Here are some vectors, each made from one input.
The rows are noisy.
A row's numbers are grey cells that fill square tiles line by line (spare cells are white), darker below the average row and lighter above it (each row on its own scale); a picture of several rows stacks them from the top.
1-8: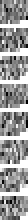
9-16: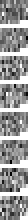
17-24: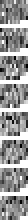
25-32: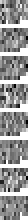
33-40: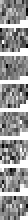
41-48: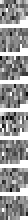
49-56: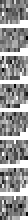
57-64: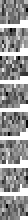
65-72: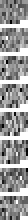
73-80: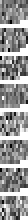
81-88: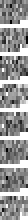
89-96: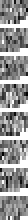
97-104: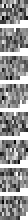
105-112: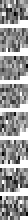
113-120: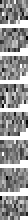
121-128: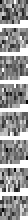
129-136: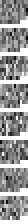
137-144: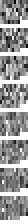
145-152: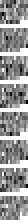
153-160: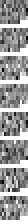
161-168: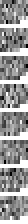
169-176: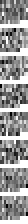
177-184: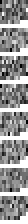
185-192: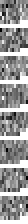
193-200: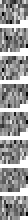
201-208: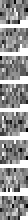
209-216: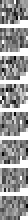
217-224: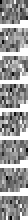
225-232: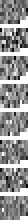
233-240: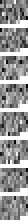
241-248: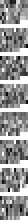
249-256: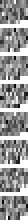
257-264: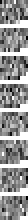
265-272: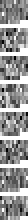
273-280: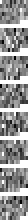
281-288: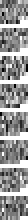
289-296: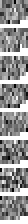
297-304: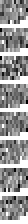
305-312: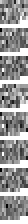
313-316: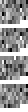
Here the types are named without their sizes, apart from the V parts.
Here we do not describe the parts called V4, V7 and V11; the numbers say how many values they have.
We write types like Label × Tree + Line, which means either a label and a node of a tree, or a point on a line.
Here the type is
Bool × V11 + Line × (Line + V4) × V7.
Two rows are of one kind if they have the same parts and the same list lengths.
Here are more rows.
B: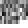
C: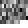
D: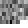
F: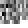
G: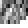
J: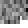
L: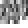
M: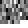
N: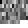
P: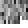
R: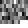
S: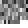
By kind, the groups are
B, D, F
C, M, N, R
G, J, L, P, S

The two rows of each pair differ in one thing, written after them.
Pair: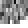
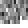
the value of V4
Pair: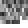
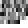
the value of V4
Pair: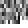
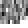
the value of V7
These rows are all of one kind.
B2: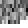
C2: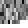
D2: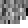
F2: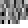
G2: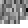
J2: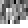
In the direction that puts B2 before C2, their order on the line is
G2, D2, B2, J2, C2, F2.
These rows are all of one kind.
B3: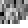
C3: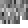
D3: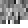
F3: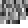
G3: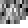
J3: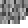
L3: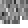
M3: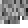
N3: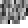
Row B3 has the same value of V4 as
D3 and G3.
